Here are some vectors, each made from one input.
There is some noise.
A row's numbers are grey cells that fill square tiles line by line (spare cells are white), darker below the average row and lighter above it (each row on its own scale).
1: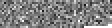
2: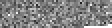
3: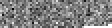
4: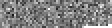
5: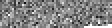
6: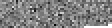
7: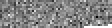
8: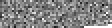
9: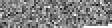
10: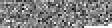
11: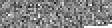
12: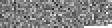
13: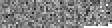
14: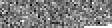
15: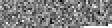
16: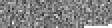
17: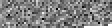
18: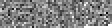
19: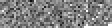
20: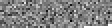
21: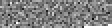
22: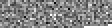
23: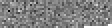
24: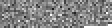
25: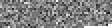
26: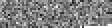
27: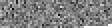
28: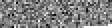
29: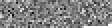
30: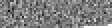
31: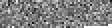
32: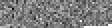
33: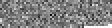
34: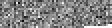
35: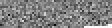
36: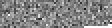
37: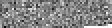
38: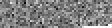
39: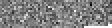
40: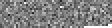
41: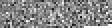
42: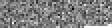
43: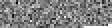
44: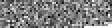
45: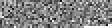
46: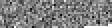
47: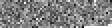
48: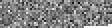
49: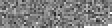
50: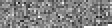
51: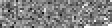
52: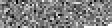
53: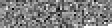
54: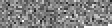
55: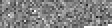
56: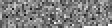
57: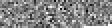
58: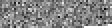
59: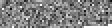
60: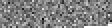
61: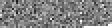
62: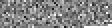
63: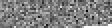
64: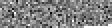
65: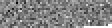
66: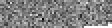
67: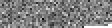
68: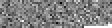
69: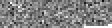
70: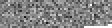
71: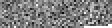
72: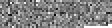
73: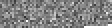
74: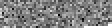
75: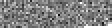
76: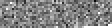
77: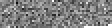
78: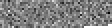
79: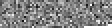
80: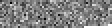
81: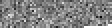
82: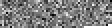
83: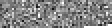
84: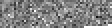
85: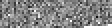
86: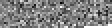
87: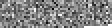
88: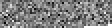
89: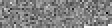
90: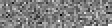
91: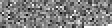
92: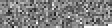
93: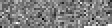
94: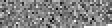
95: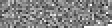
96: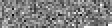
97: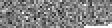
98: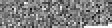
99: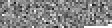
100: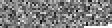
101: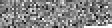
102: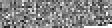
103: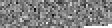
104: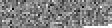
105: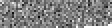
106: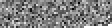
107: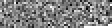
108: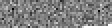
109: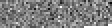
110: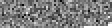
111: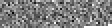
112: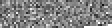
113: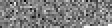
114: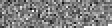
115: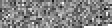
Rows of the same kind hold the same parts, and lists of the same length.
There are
2 kinds of row.
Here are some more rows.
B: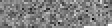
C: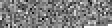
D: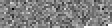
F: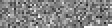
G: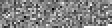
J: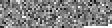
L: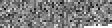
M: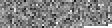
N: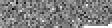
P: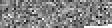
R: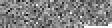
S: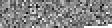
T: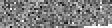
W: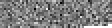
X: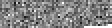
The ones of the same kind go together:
B, C, D, J, L, M, N, R, T, W
F, G, P, S, X

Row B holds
a point on each of three 5-point lines.
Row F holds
a point on each of two 3-point lines.
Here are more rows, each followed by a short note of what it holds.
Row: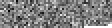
a point on each of three 5-point lines
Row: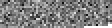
a point on each of three 5-point lines
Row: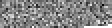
a point on each of two 3-point lines
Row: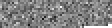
a point on each of three 5-point lines
